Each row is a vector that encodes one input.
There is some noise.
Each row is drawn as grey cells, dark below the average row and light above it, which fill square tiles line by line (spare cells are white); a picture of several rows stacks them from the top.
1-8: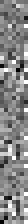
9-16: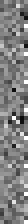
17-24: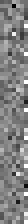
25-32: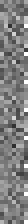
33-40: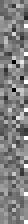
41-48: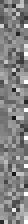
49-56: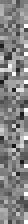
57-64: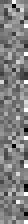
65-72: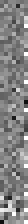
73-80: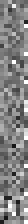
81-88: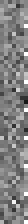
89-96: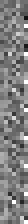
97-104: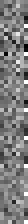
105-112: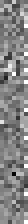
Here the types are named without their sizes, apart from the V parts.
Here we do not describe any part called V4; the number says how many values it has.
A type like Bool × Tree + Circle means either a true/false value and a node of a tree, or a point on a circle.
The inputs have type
List(Bool × V4).
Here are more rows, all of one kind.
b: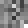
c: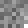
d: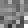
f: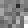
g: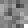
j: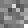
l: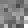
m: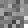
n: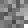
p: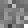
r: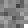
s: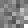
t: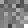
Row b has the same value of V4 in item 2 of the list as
c, d, m and p.
